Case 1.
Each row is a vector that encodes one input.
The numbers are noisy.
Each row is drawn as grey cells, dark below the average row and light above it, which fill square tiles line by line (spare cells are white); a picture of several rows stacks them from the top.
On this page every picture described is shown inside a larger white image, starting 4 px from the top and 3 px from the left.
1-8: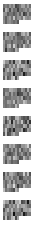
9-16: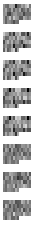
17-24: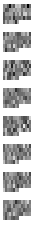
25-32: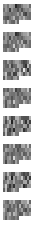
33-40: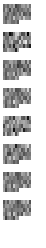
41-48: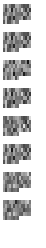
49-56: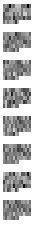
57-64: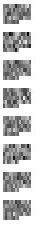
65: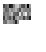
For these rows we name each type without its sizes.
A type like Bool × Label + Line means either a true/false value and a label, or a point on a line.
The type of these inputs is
Line + Tree.
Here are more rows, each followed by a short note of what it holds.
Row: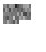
a node of a tree
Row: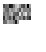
a point on a line
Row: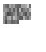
a node of a tree
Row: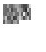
a point on a line
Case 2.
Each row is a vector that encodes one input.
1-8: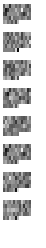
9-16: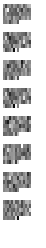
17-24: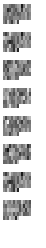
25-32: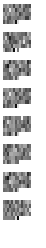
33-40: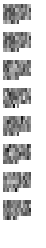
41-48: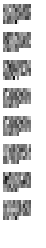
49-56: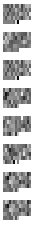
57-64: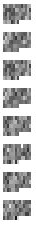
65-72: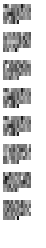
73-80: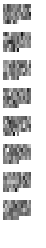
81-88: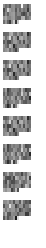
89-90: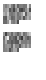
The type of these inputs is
Bool × Label8.
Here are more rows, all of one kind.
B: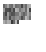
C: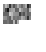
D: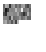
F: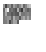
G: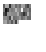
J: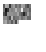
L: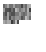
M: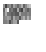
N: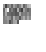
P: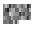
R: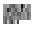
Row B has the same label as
D, G, J and L.
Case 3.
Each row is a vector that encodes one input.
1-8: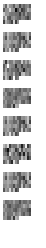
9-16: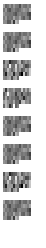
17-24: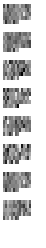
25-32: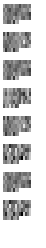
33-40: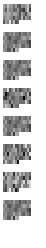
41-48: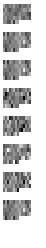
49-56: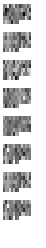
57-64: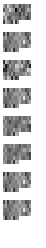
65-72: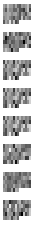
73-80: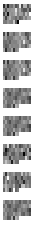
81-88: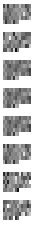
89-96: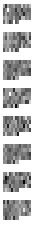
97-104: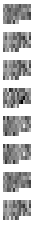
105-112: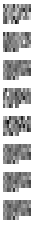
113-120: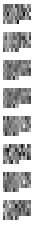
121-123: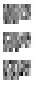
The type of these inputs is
Bool × Label8.
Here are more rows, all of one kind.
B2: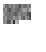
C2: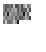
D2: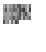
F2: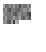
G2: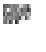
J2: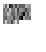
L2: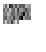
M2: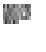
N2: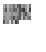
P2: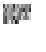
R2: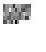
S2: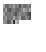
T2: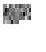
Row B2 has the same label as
F2, M2 and S2.
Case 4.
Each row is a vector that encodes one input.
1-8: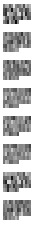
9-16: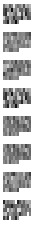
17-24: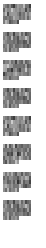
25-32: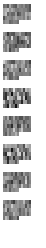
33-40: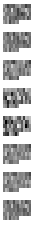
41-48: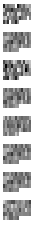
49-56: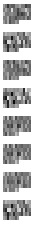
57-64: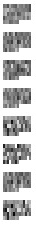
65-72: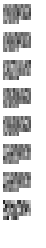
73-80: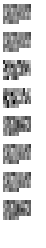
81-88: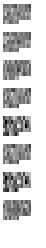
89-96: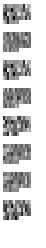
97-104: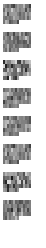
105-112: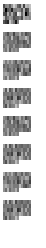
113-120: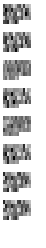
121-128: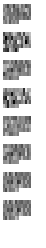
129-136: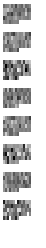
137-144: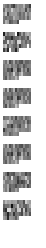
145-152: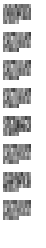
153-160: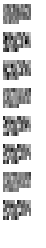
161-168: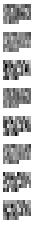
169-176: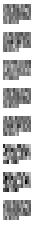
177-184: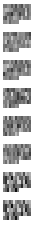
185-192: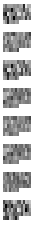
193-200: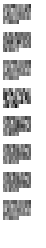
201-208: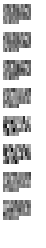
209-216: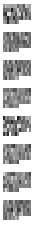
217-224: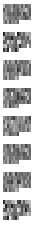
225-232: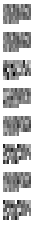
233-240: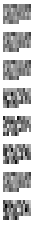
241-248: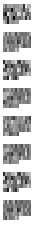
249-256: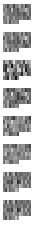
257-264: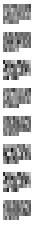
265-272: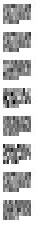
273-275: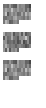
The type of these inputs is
Line6 + Line14.
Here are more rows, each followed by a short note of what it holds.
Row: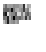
a point on a 6-point line
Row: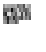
a point on a 6-point line
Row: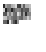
a point on a 6-point line
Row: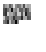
a point on a 6-point line
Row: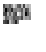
a point on a 6-point line
